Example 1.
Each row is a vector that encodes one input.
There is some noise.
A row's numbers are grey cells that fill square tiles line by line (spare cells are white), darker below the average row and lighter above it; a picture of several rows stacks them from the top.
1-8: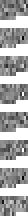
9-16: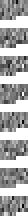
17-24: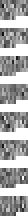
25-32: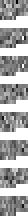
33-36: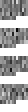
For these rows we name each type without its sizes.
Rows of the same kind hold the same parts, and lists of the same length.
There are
2 kinds of row.
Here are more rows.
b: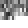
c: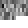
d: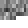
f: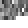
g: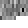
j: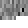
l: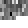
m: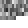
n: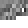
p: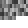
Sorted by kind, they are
b, c
d, f, g, j, l, m, n, p

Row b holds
a fixed value.
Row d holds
three true/false values.
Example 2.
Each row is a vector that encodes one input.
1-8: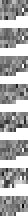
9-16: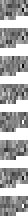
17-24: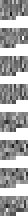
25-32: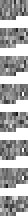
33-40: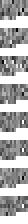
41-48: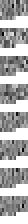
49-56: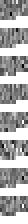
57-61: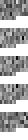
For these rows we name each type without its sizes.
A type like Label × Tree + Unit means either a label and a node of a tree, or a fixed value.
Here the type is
Bool × Bool × Bool + Unit.
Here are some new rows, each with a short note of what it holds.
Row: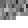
three true/false values
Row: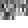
a fixed value
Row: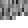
three true/false values
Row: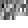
a fixed value
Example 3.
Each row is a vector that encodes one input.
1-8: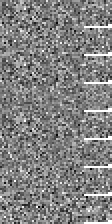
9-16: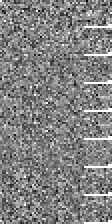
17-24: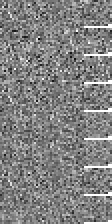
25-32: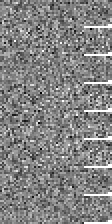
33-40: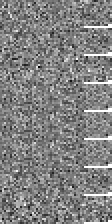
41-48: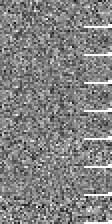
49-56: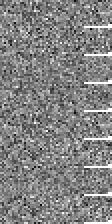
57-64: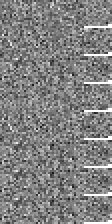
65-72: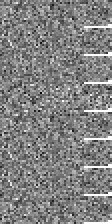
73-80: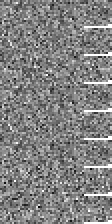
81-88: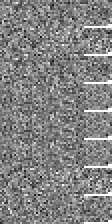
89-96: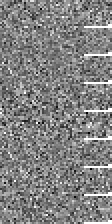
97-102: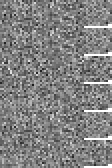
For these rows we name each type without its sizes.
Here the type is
Tree.
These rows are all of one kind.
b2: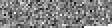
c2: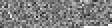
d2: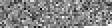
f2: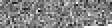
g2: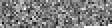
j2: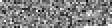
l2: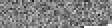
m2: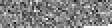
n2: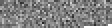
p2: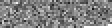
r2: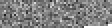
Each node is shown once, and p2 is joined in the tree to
n2.
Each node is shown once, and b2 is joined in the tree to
r2.
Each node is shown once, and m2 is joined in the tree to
n2.
